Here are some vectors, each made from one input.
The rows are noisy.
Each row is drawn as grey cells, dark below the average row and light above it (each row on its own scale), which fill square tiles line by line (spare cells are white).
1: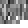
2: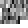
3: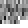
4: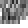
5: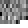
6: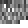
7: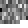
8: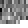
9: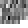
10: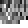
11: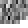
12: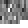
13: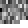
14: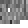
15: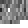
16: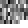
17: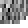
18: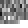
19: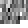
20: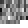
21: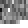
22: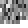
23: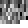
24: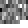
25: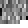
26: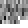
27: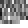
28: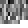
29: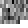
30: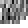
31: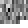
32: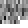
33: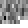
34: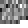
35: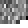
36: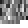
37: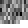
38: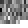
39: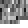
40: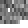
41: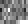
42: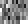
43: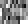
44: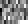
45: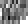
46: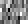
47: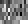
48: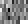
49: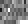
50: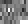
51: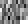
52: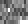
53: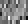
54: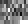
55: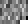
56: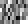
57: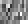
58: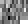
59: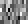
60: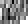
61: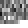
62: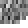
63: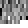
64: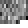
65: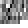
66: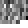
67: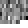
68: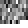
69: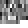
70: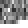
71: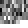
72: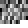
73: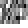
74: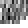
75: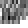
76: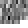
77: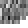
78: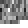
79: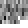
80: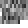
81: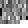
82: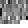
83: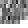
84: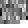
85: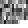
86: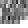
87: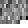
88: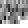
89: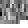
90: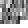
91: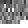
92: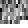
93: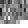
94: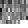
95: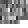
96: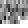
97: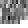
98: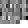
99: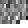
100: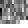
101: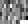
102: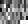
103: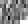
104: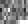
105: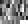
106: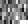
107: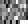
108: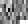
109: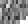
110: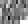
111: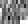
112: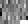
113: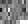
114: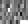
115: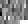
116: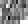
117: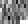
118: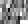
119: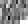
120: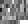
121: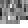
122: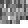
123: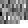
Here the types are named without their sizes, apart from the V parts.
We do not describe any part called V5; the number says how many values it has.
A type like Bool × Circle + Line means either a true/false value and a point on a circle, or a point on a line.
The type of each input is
List(Bool × V5).
